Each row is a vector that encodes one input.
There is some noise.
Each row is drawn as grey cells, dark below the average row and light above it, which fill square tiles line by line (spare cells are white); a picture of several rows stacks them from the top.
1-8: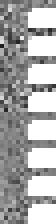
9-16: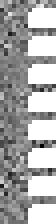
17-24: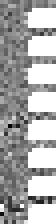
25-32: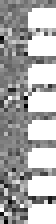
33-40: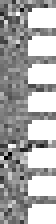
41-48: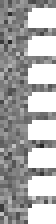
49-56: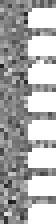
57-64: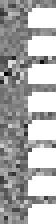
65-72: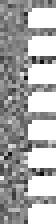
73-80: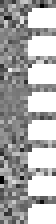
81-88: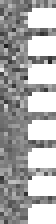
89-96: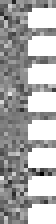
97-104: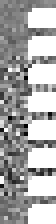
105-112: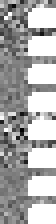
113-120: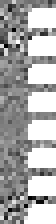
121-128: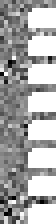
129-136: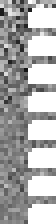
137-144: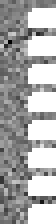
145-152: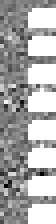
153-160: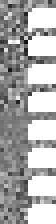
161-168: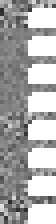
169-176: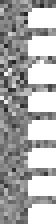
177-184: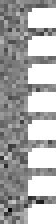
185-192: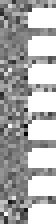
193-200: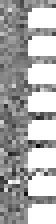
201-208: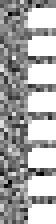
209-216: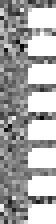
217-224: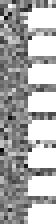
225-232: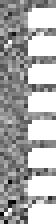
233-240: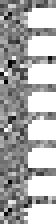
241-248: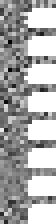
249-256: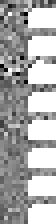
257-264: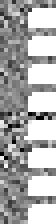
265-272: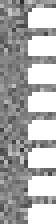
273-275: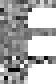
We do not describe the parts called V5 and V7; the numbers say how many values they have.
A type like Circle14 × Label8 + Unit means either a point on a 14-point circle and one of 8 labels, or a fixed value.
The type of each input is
Line8 + Line10 + List2(Bool × V5) × V7.
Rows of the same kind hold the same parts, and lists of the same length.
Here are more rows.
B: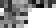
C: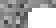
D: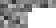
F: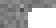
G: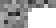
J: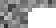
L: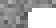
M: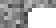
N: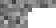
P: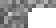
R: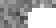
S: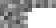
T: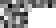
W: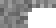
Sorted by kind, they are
B, F
C, L, M, T
D, N, S
G
J, P, R, W

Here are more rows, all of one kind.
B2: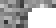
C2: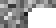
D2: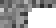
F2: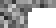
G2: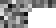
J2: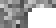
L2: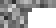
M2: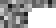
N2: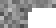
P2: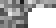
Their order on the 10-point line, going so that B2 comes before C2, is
D2, P2, B2, L2, J2, F2, M2, N2, C2, G2.
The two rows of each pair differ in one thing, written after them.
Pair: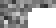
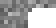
the value of V5 in item 1 of the list
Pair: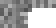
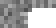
the value of V5 in item 2 of the list
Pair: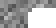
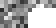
the value of V5 in item 2 of the list
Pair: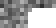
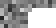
the true/false value in item 2 of the list
